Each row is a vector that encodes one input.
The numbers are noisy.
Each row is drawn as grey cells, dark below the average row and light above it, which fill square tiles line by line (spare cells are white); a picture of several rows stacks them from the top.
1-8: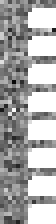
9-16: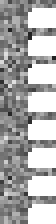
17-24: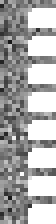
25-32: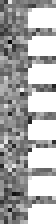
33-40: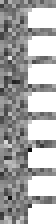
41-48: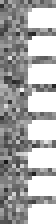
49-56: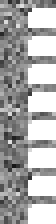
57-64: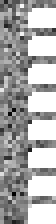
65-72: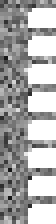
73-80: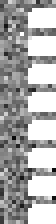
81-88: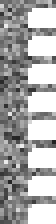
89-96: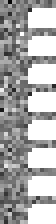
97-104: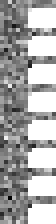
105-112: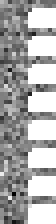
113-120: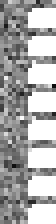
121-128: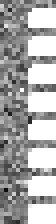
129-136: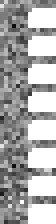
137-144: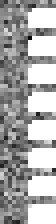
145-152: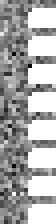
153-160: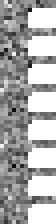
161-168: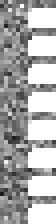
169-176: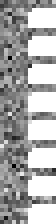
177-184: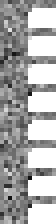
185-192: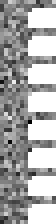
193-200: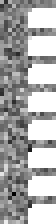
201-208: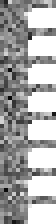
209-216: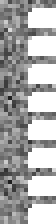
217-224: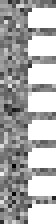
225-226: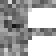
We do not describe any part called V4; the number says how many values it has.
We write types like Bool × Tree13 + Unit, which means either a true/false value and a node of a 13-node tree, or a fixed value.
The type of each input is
Bool × (Tree13 + V4).
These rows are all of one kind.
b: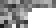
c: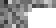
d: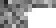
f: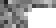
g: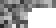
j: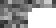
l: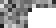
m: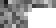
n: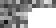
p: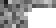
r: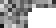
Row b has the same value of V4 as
g, l and r.
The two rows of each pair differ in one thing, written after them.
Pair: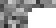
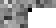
the true/false value
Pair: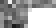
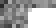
the node of the tree
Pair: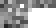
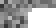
the node of the tree
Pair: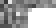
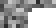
the node of the tree
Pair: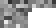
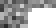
the true/false value
